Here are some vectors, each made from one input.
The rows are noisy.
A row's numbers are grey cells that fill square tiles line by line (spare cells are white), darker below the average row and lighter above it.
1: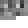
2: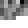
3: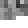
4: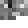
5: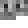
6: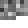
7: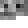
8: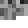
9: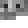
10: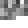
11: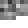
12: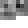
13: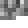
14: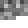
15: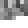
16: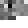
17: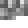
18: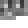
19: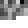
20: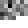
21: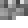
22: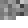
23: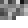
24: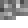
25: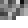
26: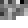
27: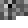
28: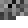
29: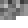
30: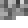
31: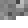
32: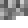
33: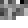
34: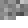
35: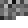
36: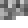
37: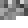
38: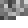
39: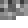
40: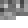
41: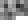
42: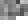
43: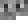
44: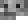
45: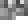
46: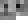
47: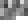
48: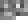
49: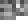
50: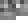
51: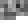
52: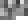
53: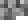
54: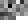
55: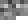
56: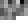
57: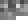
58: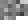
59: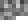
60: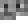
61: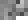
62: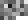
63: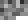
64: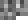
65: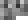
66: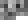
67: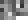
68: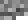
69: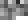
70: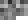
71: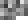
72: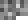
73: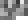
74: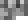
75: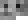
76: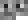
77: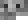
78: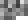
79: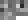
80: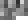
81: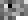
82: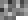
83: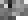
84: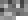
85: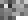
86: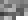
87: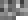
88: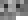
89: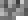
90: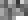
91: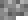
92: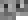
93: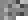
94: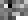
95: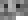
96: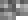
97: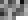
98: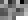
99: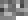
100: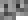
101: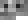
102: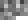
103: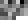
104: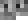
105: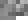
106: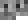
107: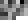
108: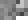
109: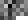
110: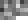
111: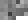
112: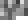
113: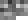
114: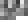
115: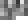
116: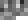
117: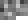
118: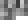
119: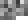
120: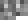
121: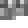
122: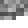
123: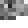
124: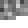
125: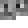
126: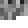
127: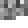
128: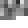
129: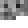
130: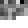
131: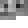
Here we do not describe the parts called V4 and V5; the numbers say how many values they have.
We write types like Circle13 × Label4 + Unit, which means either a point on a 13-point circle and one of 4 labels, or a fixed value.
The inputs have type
Bool × Bool × Bool × Bool × Line6 × V4 × V5.
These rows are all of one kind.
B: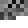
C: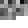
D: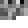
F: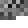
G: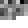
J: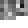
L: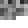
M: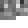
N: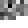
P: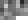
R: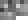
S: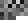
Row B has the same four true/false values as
C, D, J and M.
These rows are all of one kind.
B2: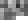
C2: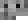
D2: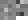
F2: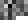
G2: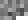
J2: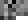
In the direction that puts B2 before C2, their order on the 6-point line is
J2, D2, F2, B2, G2, C2.
